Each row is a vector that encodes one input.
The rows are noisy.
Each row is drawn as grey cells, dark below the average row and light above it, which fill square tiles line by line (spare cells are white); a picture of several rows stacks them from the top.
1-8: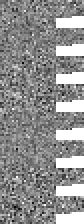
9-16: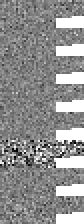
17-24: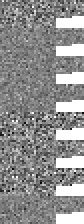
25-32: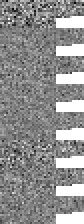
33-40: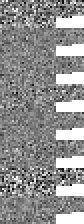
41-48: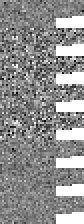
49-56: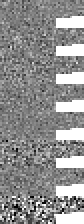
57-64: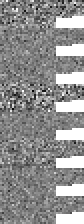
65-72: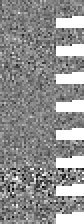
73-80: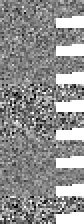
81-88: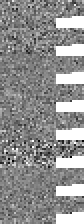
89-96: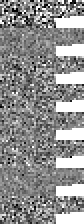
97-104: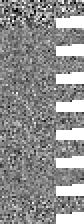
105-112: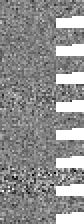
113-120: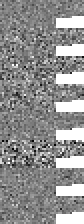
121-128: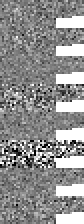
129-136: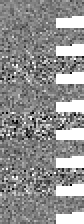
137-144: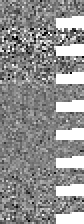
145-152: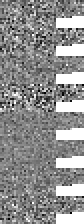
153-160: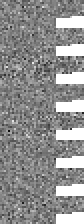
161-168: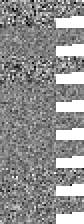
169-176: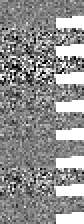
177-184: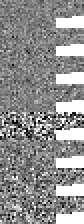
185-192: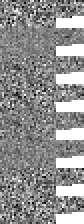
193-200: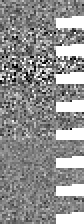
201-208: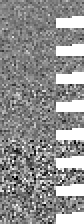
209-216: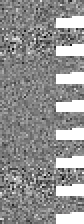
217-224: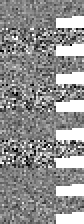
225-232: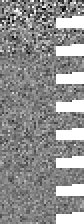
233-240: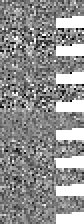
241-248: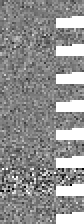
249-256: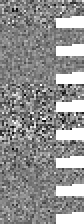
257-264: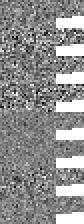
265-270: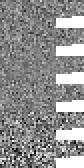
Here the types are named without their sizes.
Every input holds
a point on a circle and a point on a line, together with either a point on each of two circles, or a fixed value.
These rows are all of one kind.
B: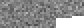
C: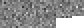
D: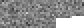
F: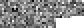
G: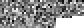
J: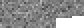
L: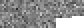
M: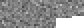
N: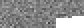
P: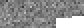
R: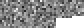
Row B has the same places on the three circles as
C, D, M and R.
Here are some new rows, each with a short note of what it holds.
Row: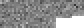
a point on a circle and a point on a line
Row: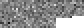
a point on a circle and a point on a line
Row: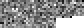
a point on a circle and a point on a line
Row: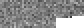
a point on a circle and a point on a line
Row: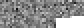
a point on each of three circles and a point on a line
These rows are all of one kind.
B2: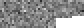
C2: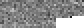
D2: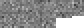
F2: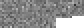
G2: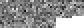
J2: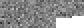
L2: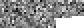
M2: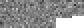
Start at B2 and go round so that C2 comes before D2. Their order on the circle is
B2, J2, C2, D2, L2, G2, M2, F2.
